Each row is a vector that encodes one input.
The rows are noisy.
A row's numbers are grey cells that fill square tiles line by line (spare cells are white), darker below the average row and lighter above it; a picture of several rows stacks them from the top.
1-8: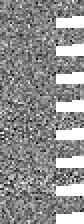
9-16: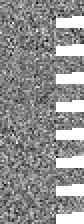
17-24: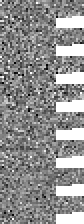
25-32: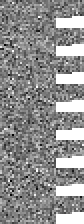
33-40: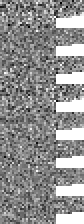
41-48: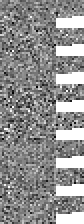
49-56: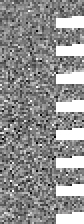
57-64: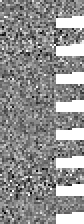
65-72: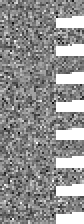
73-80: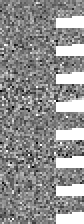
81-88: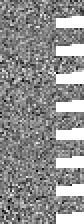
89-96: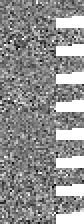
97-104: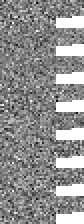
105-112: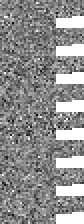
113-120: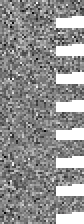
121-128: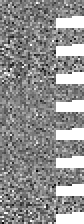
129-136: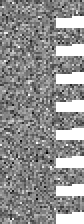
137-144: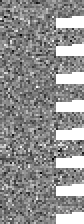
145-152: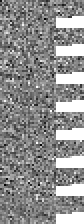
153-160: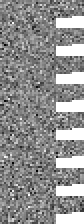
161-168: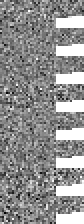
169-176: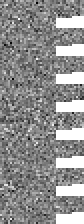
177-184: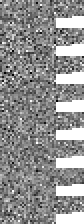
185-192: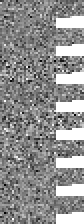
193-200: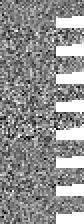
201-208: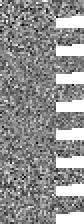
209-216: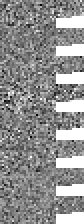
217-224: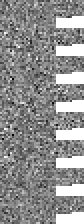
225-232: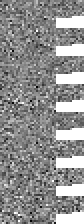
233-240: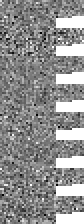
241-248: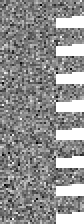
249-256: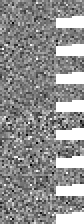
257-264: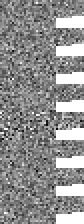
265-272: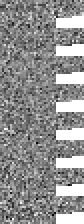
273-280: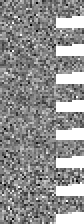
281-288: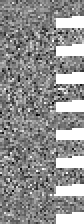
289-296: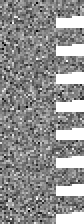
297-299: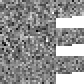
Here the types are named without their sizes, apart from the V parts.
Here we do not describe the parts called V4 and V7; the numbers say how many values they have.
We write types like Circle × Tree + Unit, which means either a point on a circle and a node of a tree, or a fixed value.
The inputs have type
Circle × Line × (Line + V4) × V7.
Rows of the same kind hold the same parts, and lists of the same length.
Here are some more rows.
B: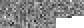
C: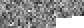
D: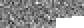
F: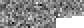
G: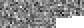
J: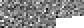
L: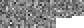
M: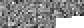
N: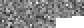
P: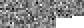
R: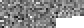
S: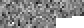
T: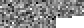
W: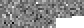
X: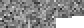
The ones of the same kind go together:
B, J, M, P, T, W, X
C, D, F, G, L, N, R, S

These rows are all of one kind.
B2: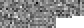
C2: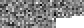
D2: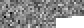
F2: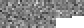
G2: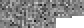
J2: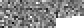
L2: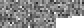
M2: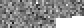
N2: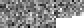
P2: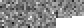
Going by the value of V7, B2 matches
G2, J2, N2 and P2.
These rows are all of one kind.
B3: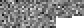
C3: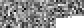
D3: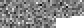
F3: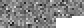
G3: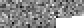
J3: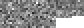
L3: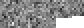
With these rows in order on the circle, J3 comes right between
F3 and G3.
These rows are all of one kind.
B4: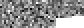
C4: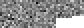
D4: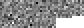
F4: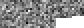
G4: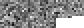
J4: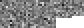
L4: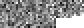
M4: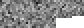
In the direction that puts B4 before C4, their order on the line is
L4, G4, B4, J4, F4, M4, C4, D4.
